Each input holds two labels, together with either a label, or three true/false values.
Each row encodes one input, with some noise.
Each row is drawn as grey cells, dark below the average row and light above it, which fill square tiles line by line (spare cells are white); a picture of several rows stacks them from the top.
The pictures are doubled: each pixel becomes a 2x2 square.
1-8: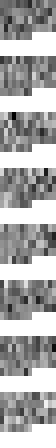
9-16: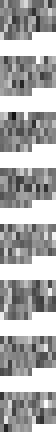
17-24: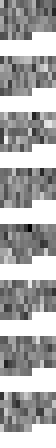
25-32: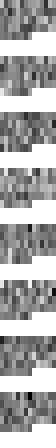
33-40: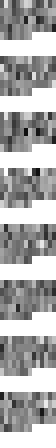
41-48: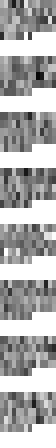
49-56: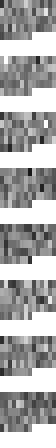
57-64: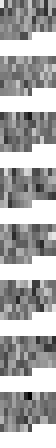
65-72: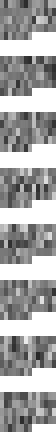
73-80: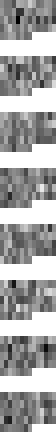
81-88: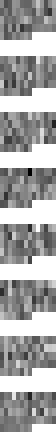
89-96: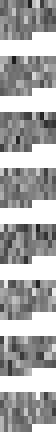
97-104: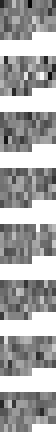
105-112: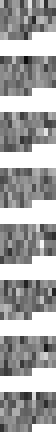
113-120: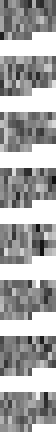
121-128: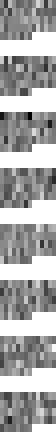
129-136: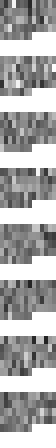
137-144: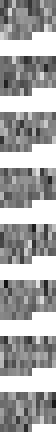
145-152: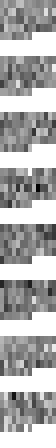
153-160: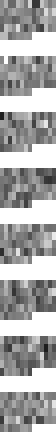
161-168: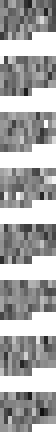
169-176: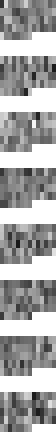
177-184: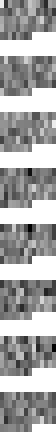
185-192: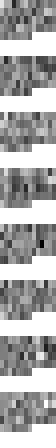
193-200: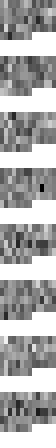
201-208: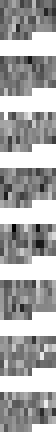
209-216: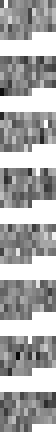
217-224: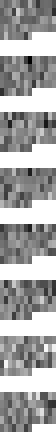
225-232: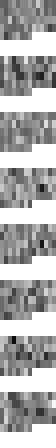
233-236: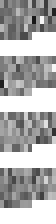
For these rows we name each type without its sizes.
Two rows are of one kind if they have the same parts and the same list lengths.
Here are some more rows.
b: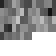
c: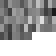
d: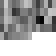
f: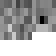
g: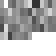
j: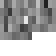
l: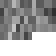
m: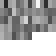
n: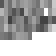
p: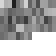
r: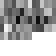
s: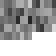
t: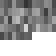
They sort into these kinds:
b, c, f, j, l, m, t
d, g, n, p, r, s

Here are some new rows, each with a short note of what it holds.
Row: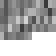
two labels and three true/false values
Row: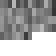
two labels and three true/false values
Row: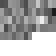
two labels and three true/false values
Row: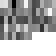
three labels
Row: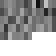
two labels and three true/false values
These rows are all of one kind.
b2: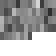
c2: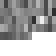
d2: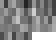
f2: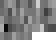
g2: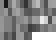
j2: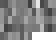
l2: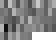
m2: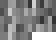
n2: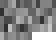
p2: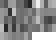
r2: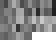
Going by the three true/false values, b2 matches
f2, j2, l2 and p2.
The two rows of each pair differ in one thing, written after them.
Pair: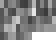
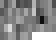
one of the three true/false values
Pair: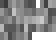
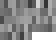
one of the two labels
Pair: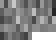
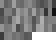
one of the two labels
